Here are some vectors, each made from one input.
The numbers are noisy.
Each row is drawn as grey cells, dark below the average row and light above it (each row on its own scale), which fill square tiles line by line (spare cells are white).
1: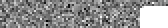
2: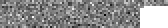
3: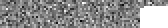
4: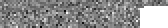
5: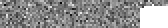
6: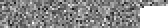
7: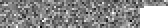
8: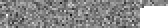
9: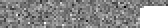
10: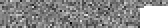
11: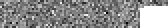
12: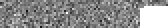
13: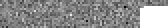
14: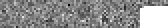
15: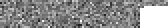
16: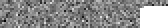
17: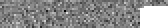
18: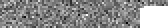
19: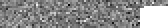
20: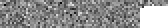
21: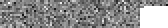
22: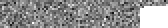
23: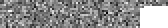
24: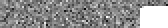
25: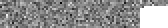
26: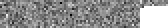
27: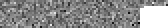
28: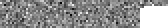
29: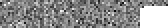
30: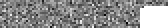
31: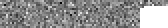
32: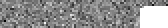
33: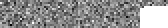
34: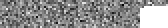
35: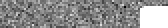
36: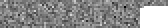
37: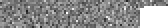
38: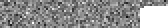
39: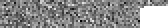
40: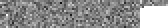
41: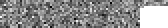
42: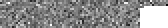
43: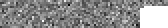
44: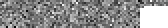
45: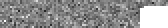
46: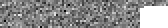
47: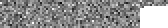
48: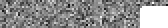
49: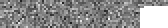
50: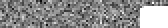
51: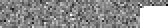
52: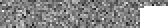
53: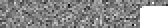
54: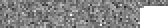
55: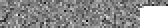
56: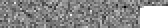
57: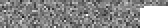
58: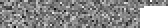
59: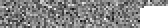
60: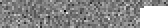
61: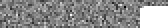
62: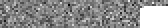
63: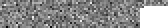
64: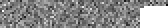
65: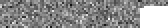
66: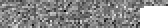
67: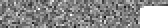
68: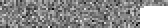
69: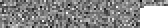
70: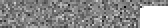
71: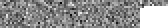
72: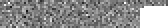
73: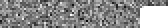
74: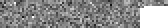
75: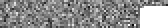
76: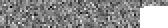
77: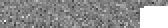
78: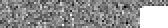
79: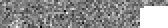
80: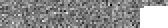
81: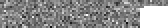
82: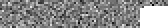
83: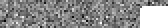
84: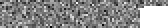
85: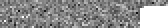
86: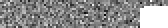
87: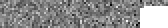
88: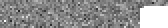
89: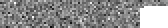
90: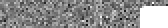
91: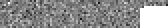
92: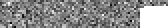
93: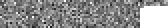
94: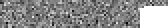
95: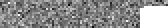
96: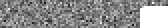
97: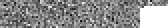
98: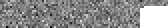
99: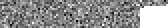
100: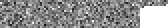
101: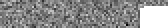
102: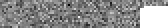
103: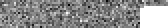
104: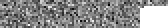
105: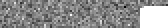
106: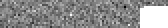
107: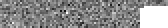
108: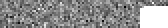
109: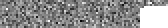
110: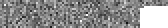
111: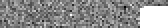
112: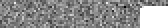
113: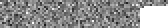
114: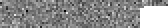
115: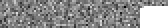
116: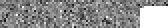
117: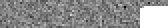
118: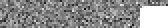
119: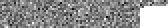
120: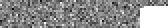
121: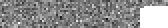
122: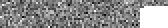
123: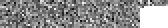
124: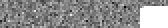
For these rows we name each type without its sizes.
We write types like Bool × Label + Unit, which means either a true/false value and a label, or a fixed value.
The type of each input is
Line + List(Circle).
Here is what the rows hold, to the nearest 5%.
About 20% of them hold a point on a line. The rest are lists of points on a circle.
